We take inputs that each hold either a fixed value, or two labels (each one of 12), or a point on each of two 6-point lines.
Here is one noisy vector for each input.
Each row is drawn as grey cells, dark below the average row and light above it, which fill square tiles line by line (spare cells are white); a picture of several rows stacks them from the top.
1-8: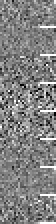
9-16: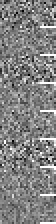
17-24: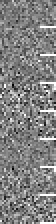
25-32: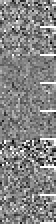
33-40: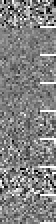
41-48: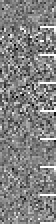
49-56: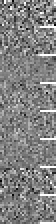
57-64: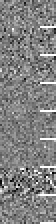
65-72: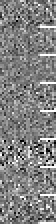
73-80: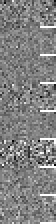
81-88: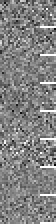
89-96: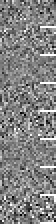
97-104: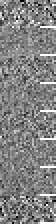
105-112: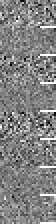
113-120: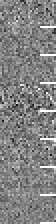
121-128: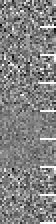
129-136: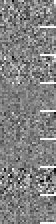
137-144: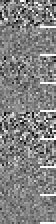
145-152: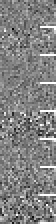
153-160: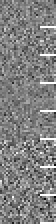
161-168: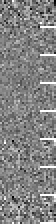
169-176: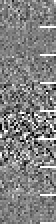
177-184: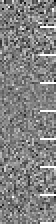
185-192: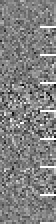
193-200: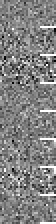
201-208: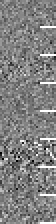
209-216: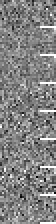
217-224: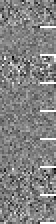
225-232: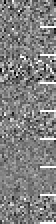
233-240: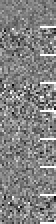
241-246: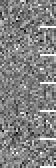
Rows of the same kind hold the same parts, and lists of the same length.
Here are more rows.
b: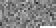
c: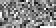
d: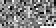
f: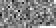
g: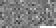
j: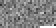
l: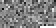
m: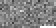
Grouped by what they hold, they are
b, c, g, j, m
d, f
l

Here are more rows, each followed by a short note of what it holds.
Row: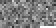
two labels (each one of 12)
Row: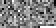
two labels (each one of 12)
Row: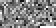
a fixed value
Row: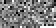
a fixed value
